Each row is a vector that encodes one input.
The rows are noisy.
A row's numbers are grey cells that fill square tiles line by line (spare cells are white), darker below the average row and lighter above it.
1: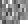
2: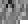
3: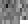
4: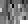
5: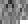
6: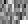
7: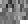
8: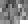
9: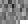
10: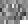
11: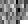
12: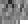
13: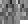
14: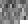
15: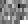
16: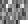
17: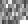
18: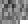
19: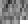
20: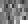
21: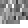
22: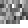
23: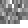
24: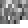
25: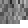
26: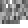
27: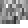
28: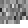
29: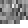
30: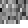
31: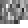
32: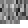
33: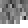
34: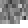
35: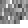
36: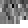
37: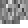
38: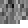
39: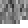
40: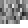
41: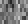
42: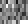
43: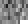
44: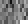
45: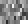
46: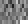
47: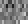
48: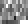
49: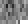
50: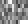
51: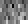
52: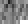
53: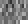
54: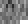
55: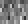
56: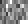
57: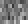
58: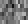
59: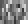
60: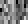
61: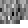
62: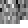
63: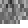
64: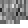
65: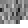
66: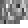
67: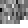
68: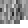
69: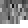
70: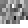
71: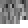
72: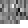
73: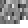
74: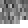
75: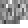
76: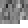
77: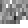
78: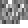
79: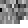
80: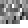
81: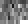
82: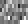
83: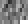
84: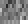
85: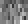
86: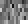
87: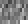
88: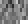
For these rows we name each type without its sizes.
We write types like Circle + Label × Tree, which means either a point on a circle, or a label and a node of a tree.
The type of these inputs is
(Circle + Unit) × Line.
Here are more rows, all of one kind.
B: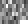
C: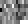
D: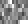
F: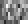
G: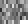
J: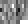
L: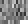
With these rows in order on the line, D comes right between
B and J.
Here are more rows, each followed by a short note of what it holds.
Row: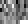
a point on a circle and a point on a line
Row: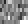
a point on a circle and a point on a line
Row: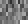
a point on a line
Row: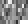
a point on a circle and a point on a line
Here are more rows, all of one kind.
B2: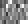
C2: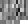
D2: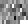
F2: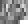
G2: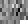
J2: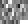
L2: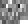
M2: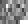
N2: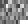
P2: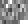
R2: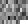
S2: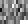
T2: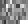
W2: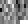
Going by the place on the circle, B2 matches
F2, M2, N2 and T2.
